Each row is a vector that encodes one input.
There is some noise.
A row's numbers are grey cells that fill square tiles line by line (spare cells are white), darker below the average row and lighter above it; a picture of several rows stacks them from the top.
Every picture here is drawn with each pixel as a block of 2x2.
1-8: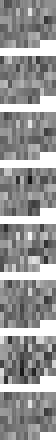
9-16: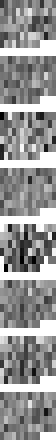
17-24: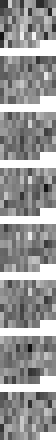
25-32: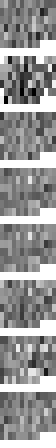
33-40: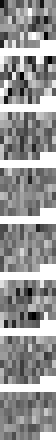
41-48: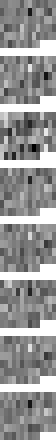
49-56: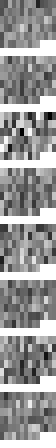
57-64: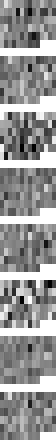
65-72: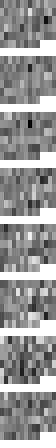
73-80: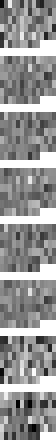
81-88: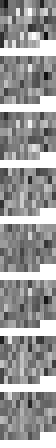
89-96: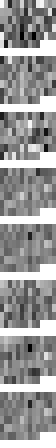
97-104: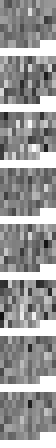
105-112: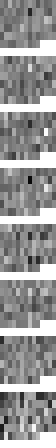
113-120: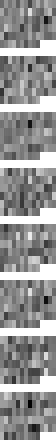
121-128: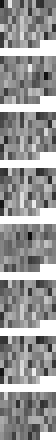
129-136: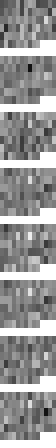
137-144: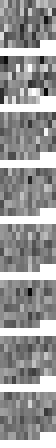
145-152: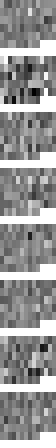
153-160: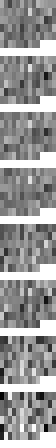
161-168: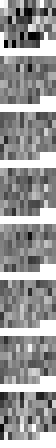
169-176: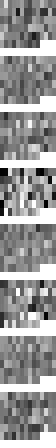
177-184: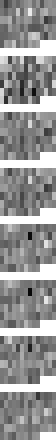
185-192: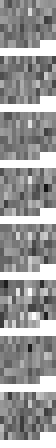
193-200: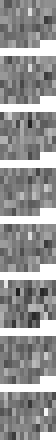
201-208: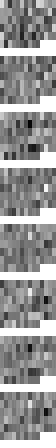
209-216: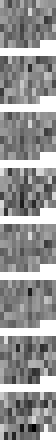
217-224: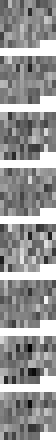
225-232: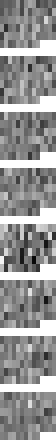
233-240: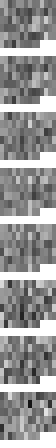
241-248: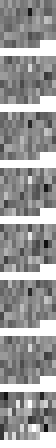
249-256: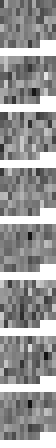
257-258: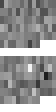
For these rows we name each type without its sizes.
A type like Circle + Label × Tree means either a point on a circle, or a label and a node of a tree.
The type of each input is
List(Line).
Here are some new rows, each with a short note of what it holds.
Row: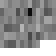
a list of two items
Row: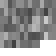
a list of two items
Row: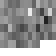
a list of one item
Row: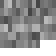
a list of two items
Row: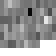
a list of two items
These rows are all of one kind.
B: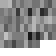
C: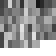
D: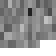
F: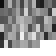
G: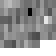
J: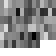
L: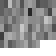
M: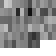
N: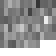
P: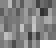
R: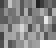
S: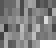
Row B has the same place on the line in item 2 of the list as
D, G, L and M.
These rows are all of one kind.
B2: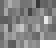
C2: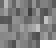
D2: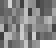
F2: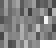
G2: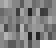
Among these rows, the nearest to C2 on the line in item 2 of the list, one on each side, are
B2 and F2.
